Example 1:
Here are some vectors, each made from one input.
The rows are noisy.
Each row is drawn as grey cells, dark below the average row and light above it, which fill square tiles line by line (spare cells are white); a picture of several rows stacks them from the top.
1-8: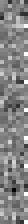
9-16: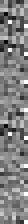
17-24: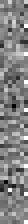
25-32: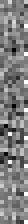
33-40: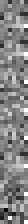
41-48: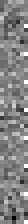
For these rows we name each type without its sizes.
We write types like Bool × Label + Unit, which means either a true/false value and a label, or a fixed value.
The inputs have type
Tree + Unit.
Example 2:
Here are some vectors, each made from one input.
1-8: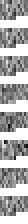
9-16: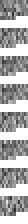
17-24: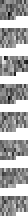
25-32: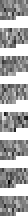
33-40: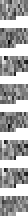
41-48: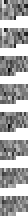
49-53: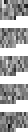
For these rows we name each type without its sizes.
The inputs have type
Line.
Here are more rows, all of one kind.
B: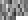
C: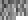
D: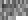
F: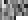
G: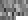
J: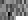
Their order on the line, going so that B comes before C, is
F, B, G, D, C, J.
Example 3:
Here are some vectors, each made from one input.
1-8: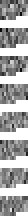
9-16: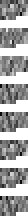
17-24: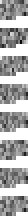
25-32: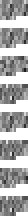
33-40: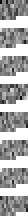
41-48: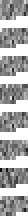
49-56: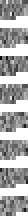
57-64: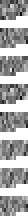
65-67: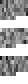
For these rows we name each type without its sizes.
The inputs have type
Line.
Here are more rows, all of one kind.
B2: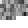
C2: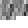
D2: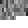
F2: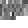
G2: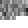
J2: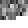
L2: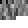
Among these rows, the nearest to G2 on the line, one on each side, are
C2 and D2.
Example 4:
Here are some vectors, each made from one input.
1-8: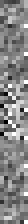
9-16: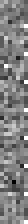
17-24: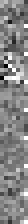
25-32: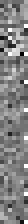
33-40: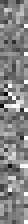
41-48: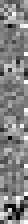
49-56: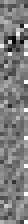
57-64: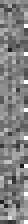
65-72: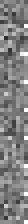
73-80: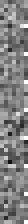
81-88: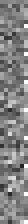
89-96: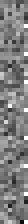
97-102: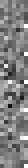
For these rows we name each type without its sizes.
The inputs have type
Tree + Unit.
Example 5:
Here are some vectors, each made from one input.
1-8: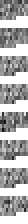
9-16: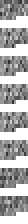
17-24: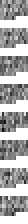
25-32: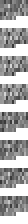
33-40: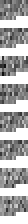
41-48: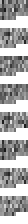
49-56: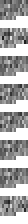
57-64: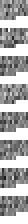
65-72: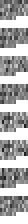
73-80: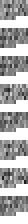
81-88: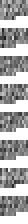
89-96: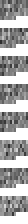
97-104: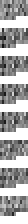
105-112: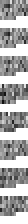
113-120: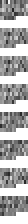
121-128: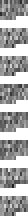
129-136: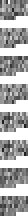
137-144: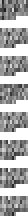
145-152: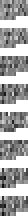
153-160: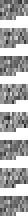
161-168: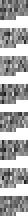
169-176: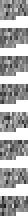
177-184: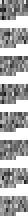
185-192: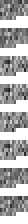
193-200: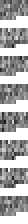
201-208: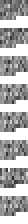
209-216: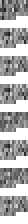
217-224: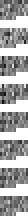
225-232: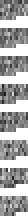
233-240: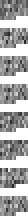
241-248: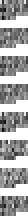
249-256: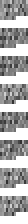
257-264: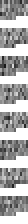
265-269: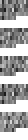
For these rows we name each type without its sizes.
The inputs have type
Line.
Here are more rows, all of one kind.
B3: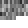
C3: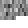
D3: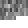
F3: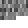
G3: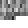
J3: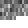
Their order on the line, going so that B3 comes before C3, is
F3, D3, J3, B3, G3, C3.
